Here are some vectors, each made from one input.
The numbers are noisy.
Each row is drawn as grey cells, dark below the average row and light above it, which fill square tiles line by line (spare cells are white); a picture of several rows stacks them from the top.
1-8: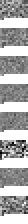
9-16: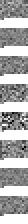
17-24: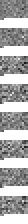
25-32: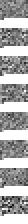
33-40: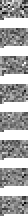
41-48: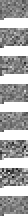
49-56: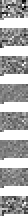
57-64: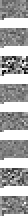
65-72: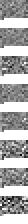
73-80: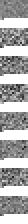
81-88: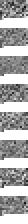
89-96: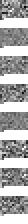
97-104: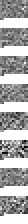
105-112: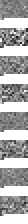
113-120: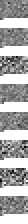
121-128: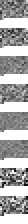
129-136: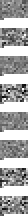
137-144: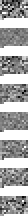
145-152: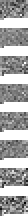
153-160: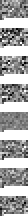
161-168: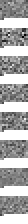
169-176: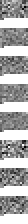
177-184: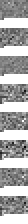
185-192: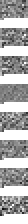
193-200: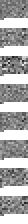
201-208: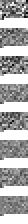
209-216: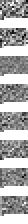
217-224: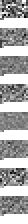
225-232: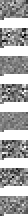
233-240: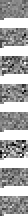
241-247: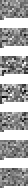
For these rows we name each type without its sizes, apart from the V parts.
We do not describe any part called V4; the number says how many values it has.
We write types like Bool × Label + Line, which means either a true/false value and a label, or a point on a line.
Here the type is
Bool × Bool × Bool × V4 + List(Line).
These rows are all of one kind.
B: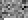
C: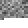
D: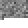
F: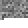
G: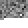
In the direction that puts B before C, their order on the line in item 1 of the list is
G, B, D, C, F.
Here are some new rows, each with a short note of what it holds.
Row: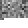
a list of three items
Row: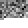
a list of three items
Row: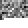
three true/false values and a value of V4
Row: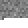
a list of three items
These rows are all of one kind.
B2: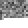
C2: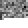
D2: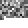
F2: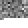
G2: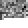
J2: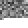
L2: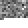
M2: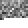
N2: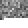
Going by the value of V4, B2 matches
D2, F2 and J2.
